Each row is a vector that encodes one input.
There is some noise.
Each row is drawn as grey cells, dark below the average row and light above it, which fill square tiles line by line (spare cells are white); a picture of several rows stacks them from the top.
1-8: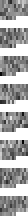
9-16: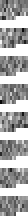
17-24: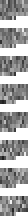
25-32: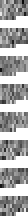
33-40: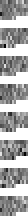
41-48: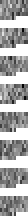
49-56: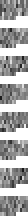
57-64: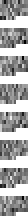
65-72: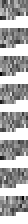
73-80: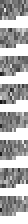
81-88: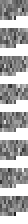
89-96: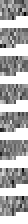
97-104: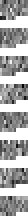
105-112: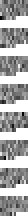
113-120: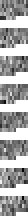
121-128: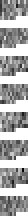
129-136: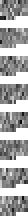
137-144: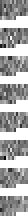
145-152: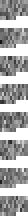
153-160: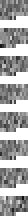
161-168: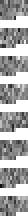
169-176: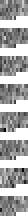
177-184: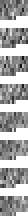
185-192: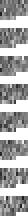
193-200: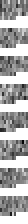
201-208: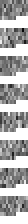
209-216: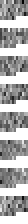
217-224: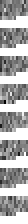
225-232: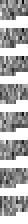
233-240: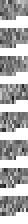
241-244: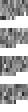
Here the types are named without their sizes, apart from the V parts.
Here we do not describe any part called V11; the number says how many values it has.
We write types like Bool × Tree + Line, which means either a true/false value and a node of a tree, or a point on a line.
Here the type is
Bool × V11 + List(Line).
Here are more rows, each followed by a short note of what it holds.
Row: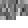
a list of one item
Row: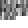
the empty list
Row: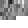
a list of one item
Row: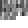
the empty list
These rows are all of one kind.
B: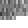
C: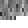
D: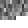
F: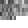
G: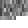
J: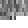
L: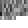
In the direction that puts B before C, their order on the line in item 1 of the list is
L, G, D, B, J, F, C.
